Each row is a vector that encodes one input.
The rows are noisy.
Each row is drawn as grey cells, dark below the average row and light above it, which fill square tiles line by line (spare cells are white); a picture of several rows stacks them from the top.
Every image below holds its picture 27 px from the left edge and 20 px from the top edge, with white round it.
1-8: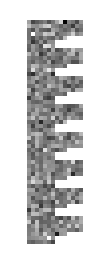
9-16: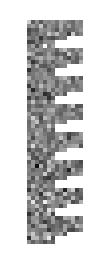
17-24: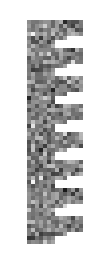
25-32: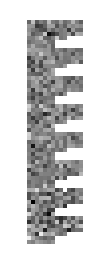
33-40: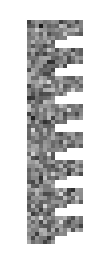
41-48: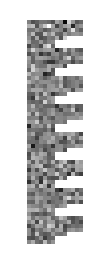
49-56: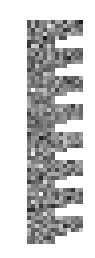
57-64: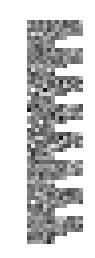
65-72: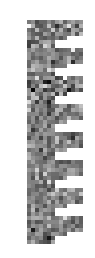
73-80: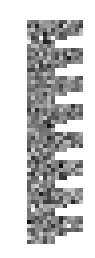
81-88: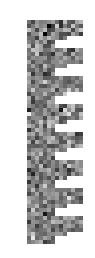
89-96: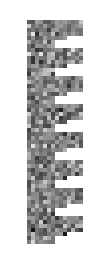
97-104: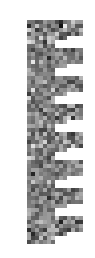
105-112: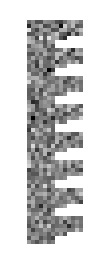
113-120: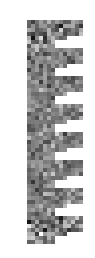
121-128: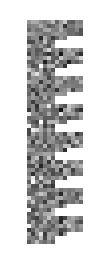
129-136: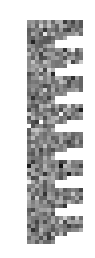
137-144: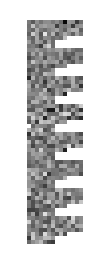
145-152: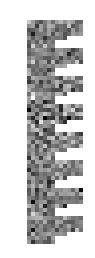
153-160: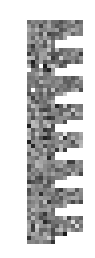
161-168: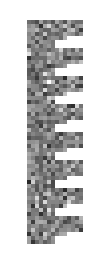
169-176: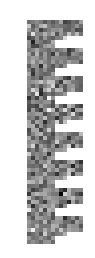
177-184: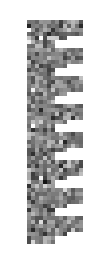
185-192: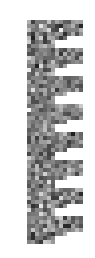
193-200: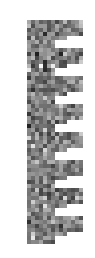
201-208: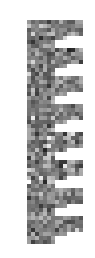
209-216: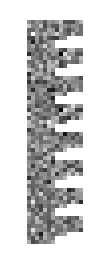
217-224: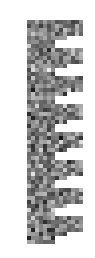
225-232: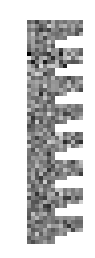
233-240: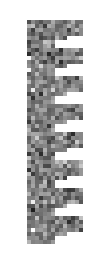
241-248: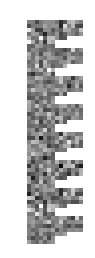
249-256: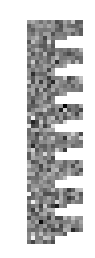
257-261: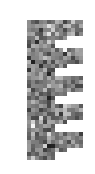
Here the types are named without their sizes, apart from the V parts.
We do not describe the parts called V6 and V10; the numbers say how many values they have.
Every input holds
a point on a circle, together with either five true/false values and a value of V6, or a value of V10.
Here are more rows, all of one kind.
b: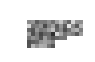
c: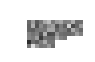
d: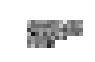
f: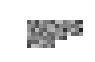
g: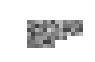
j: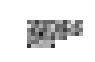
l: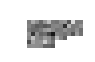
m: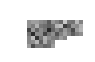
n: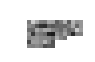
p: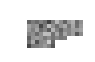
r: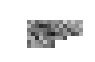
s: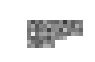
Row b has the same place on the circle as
c, l, n and r.
